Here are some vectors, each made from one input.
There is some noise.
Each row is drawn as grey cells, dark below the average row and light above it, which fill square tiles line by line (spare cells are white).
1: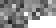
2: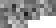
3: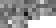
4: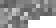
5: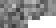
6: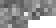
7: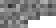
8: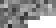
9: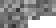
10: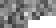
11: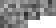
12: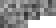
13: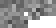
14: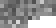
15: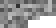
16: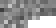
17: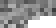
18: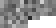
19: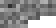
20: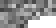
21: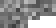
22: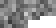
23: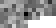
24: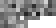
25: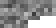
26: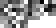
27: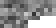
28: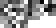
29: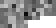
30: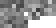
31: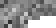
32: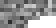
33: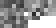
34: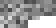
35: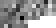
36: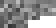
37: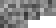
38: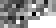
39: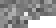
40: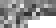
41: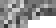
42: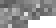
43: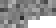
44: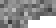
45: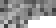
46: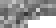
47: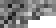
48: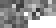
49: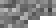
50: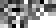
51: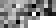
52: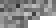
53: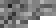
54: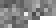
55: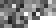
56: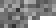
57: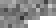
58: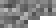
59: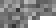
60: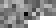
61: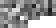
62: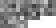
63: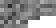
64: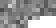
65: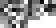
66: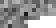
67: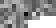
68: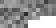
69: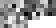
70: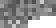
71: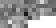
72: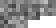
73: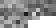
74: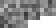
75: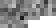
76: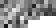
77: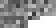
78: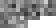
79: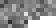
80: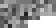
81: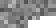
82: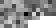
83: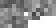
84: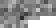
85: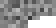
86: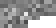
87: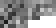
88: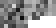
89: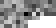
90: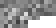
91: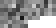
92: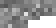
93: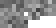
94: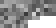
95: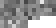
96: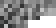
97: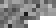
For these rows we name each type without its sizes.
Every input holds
a list of points on a circle.
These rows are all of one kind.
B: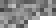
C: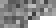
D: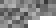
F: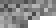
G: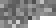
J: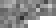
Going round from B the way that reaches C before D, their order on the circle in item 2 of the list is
B, G, J, C, F, D.
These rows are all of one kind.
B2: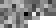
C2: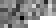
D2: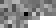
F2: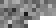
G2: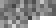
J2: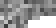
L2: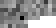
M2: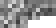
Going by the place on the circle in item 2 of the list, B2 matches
G2 and L2.
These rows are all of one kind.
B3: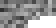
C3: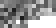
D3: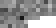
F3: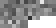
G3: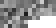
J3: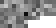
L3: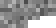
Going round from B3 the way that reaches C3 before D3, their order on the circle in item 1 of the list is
B3, F3, C3, G3, J3, D3, L3.
